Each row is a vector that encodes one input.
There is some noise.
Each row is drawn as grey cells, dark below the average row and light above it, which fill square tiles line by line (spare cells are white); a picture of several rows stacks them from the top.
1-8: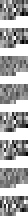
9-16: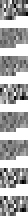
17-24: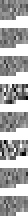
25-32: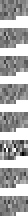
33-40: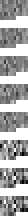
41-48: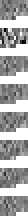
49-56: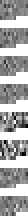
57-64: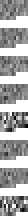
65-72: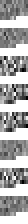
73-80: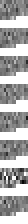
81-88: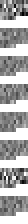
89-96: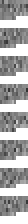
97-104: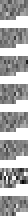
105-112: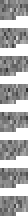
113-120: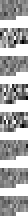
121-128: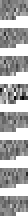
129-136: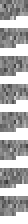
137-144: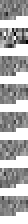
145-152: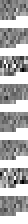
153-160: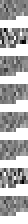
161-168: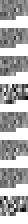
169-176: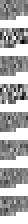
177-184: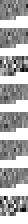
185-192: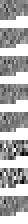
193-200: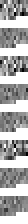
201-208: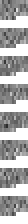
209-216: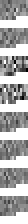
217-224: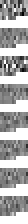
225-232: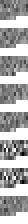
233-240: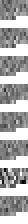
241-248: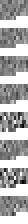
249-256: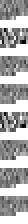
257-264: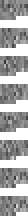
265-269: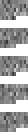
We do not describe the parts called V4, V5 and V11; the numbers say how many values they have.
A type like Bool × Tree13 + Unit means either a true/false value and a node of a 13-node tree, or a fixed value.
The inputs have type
Bool × (Line10 + V5 × V11) × V4 + Tree9.
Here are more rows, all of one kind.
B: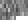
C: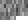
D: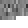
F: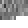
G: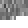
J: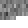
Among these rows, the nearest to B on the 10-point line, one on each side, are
D and G.
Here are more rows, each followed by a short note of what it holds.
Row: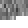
a point on a 10-point line, a true/false value and a value of V4
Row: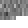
a point on a 10-point line, a true/false value and a value of V4
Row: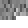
a true/false value, a value of V4, a value of V5 and a value of V11
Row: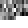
a node of a 9-node tree
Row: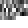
a node of a 9-node tree
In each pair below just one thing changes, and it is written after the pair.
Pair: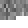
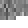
the true/false value
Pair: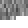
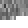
the true/false value
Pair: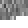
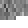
the value of V4
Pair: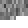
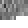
the place on the 10-point line
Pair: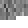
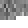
the true/false value
